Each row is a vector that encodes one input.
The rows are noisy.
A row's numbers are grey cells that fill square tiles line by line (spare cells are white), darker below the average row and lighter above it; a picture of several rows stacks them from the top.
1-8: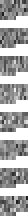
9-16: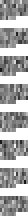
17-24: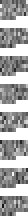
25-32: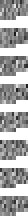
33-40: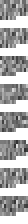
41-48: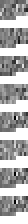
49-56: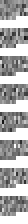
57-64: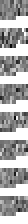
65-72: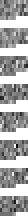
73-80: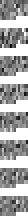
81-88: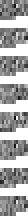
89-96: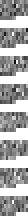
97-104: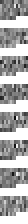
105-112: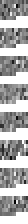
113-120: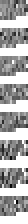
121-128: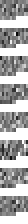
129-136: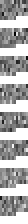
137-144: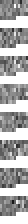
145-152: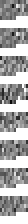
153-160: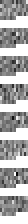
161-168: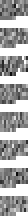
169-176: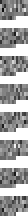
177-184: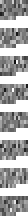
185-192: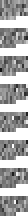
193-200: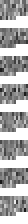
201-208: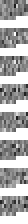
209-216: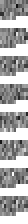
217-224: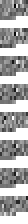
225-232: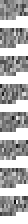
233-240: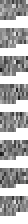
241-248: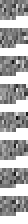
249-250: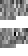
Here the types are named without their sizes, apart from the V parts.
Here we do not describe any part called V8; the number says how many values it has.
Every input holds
a list of items, each a true/false value and a value of V8.
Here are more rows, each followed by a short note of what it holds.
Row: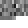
a list of one item
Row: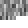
a list of one item
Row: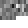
a list of one item
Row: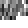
the empty list
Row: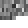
a list of one item
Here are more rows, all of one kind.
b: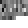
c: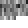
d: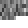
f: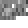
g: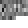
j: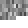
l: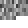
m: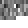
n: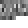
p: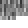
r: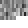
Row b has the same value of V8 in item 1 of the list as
d, g and n.
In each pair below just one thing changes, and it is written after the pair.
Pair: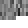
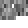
the value of V8 in item 1 of the list
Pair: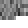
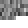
the true/false value in item 2 of the list
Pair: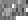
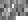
the value of V8 in item 2 of the list
